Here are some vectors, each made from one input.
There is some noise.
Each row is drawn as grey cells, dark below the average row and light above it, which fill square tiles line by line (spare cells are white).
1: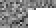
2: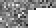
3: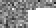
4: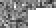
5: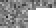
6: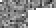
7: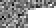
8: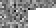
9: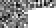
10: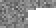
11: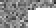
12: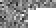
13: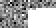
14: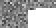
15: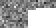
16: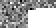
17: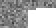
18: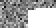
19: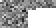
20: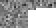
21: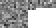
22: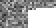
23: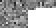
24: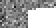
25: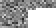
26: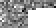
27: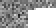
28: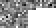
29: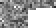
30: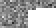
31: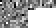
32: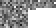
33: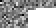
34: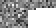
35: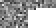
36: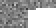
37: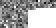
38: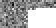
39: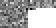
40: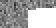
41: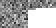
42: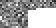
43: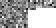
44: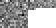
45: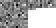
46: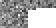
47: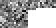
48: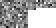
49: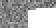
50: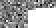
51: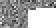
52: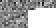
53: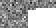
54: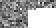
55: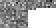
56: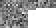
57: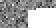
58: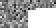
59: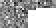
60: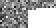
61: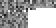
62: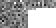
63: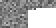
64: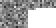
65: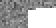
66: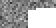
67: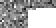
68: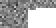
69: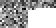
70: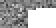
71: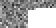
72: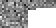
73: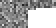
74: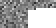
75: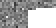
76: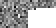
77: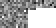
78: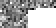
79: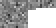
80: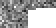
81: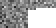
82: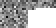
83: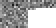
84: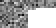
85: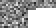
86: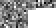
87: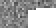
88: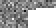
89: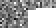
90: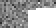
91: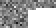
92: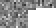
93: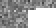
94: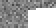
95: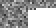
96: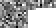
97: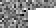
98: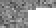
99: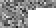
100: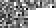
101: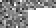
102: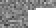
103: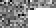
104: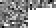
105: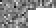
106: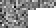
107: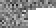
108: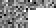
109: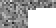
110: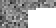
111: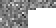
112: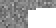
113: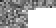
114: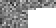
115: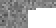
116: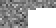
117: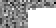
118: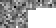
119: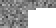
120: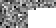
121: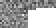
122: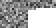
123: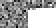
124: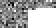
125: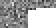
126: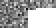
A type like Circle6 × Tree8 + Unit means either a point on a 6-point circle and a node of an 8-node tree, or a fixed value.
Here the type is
(Line5 + Line8) × Line6.
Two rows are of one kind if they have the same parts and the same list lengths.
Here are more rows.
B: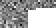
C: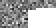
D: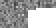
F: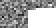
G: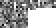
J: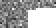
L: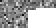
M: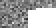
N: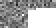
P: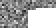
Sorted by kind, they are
B, D, L, N
C, F, G, J, M, P

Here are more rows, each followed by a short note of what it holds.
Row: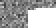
a point on a 5-point line and a point on a 6-point line
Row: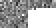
a point on a 6-point line and a point on an 8-point line
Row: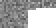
a point on a 5-point line and a point on a 6-point line
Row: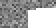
a point on a 5-point line and a point on a 6-point line
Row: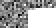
a point on a 5-point line and a point on a 6-point line
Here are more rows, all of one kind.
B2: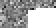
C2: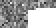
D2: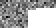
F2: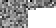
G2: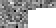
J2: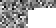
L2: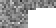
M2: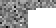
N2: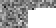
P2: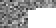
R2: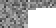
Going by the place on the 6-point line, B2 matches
G2, L2 and R2.
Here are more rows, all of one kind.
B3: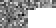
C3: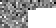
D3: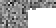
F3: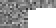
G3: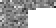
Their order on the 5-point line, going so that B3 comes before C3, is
G3, B3, D3, F3, C3.
